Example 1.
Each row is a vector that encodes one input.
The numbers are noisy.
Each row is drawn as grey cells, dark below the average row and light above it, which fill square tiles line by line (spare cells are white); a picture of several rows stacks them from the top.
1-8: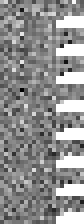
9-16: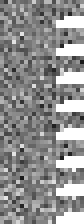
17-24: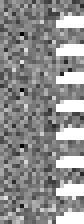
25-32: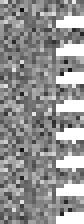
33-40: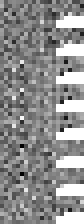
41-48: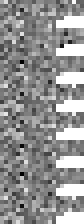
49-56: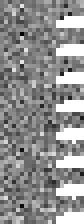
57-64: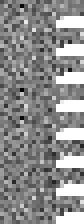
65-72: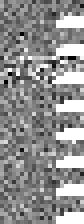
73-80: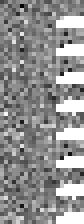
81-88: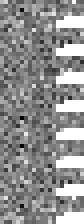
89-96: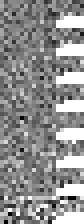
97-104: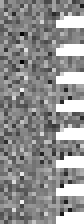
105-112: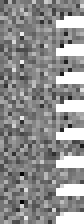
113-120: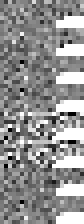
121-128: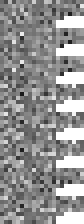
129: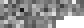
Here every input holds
either a point on a 5-point circle, or a fixed value.
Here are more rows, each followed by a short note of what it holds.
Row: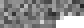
a point on a 5-point circle
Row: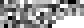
a fixed value
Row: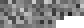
a point on a 5-point circle
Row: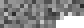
a point on a 5-point circle
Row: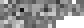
a point on a 5-point circle
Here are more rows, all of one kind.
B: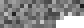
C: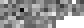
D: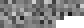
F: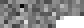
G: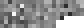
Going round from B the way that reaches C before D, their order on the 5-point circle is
B, C, G, D, F.
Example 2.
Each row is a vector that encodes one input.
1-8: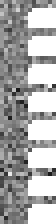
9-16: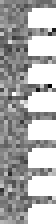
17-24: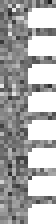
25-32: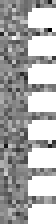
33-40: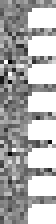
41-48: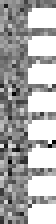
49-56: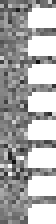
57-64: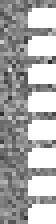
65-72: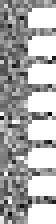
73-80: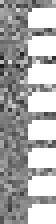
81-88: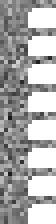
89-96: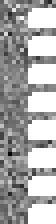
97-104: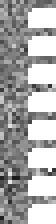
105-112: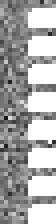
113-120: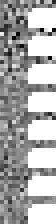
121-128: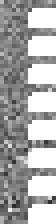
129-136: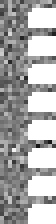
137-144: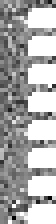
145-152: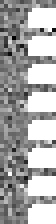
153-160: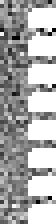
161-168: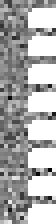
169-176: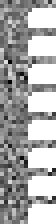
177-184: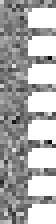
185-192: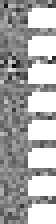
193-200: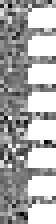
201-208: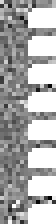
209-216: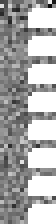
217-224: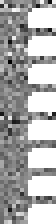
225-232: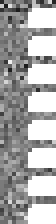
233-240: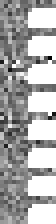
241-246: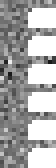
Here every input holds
five true/false values.
